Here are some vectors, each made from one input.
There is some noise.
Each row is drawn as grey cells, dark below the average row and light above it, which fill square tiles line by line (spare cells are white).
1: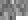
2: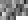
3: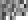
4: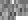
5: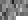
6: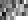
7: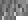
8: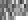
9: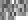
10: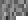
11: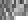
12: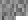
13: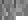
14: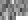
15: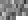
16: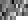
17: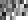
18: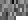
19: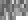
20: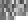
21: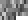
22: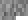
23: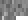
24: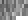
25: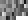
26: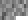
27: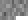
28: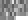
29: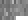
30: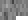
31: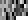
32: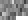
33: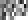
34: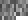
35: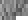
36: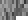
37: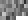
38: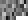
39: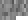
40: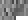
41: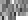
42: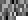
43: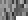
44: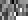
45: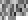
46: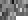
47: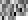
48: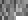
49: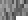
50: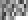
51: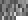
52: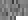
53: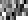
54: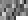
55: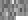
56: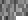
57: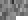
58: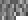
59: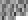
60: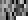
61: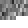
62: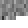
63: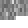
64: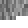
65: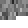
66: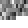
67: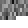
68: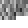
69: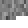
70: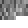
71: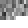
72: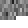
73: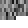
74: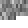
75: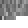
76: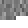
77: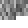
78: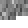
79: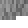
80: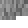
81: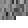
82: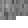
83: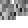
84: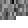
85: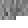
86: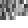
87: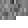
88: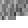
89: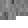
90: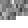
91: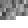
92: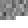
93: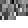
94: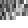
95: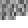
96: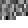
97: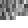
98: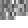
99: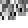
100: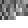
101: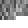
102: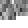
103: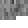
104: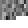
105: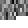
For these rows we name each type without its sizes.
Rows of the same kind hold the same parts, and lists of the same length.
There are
2 kinds of row.
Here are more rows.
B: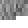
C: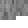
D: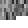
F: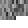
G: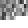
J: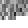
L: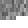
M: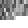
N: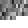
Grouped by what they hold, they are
B, C, D, G, M
F, J, L, N

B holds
a point on a line and a true/false value.
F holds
a point on a circle and a true/false value.
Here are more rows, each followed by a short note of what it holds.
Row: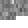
a point on a line and a true/false value
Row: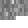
a point on a line and a true/false value
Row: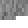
a point on a line and a true/false value
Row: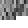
a point on a circle and a true/false value
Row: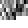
a point on a circle and a true/false value
